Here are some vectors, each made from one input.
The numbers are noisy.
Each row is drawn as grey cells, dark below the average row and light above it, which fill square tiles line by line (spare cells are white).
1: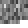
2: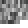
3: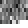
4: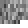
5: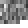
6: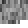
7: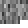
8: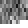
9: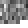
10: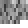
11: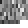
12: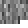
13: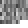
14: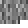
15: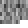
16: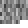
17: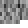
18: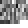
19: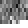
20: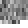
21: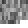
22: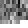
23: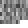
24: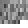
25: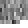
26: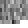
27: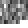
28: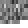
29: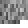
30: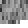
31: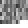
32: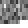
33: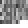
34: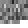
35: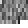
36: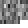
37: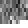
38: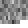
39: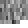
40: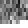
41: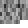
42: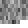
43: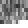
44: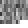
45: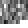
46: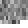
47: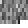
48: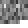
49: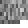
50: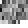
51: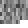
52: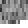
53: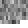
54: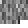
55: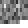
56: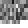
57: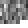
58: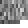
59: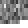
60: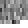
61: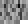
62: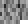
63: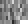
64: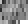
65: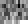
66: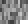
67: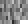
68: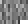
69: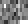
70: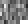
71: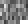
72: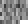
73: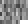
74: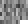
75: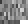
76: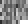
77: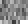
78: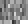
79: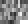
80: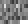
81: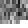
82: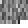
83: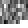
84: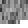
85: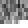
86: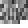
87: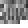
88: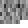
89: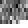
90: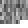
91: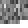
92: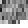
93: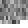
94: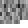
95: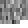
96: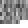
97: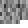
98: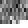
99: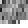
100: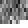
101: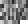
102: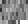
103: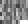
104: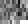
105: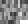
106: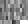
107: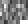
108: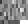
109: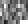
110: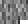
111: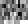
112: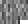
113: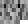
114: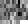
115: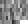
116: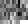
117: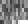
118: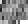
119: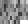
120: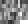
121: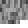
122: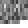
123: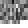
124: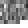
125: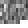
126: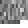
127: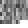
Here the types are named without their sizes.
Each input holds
a point on a line.
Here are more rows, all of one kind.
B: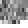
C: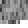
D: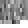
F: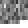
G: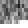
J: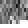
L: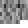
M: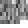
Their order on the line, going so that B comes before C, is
J, G, L, M, D, B, C, F.
